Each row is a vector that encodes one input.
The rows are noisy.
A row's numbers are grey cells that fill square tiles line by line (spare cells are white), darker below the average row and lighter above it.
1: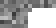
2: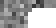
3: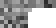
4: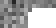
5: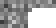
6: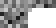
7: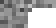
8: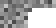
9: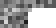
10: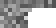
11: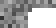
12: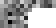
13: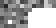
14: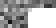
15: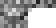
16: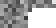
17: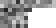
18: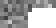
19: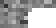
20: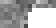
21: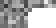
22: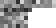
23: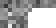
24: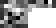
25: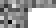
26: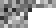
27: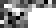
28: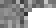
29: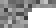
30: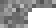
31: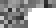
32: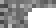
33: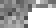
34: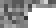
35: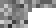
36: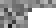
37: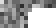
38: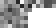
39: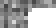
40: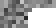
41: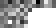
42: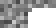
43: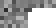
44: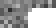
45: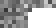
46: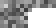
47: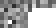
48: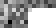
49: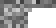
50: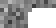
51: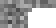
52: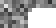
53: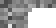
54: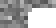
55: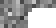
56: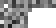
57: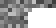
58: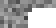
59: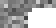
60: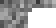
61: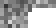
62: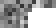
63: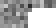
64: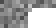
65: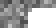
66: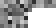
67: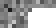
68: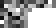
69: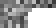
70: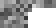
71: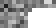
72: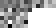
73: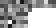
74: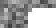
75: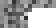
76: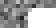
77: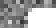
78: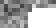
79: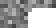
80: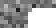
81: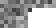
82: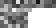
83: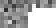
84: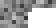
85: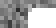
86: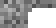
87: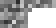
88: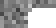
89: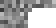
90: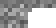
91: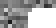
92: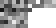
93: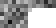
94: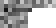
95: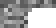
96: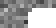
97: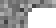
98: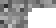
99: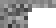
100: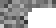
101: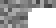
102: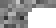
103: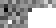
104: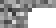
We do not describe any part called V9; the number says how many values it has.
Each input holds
either a fixed value, or one of 6 labels, three true/false values and a value of V9.
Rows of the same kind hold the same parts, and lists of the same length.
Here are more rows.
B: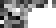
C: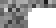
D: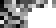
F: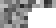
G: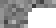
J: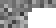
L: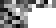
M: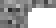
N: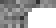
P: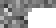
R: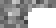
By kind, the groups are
B, D, L
C, F, G, J, M, N, P, R

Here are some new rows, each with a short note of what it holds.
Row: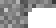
one of 6 labels, three true/false values and a value of V9
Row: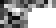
a fixed value
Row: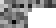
one of 6 labels, three true/false values and a value of V9
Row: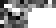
a fixed value
